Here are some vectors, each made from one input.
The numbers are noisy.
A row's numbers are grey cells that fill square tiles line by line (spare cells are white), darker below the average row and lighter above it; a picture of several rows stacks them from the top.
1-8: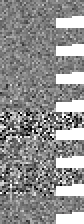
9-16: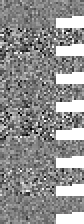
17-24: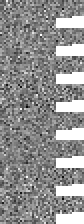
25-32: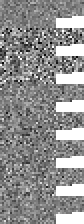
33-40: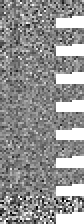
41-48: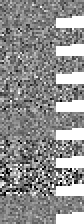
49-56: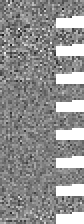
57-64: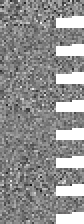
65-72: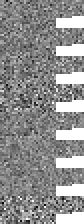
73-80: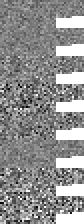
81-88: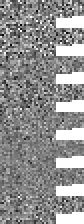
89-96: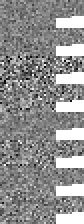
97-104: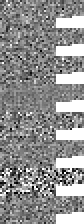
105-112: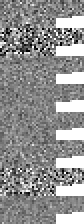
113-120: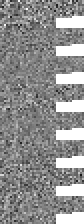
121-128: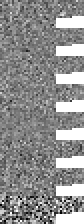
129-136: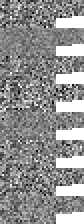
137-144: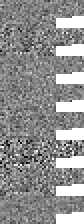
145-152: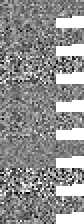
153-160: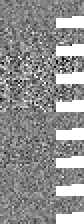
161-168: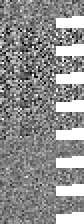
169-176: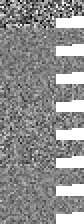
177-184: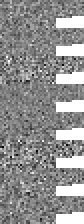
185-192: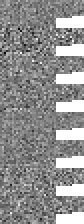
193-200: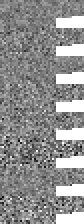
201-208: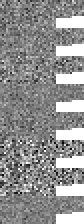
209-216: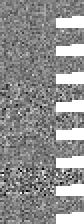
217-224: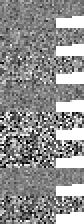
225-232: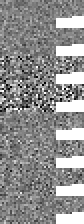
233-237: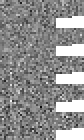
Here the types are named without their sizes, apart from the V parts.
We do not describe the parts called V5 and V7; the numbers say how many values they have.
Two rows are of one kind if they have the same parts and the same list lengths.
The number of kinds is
2.
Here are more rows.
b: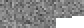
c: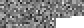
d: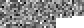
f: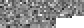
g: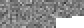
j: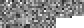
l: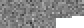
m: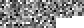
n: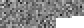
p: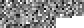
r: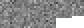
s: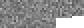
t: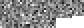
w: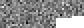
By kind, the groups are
b, c, d, g, l, m, n, r, s, w
f, j, p, t

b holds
a point on a line, a node of a tree, a true/false value and a value of V7.
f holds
a value of V5.
